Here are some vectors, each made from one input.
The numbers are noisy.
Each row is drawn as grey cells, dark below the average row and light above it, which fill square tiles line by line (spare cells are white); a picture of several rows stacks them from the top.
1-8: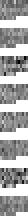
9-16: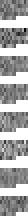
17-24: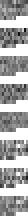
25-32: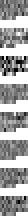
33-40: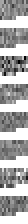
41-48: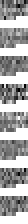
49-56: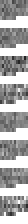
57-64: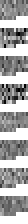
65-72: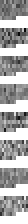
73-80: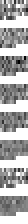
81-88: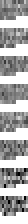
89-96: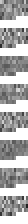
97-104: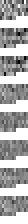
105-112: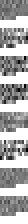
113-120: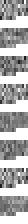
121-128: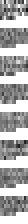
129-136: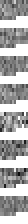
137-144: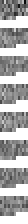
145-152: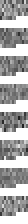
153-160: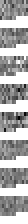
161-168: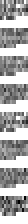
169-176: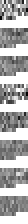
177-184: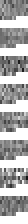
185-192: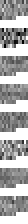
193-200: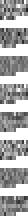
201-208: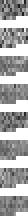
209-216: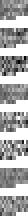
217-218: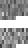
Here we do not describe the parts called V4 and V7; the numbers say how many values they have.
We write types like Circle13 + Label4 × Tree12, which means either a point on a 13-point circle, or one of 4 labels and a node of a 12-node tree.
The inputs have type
Tree9 + Tree11 × V4 × V7 + Unit.
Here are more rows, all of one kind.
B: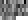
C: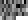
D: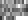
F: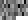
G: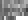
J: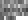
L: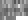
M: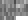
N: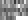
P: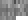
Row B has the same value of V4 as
C, G and J.
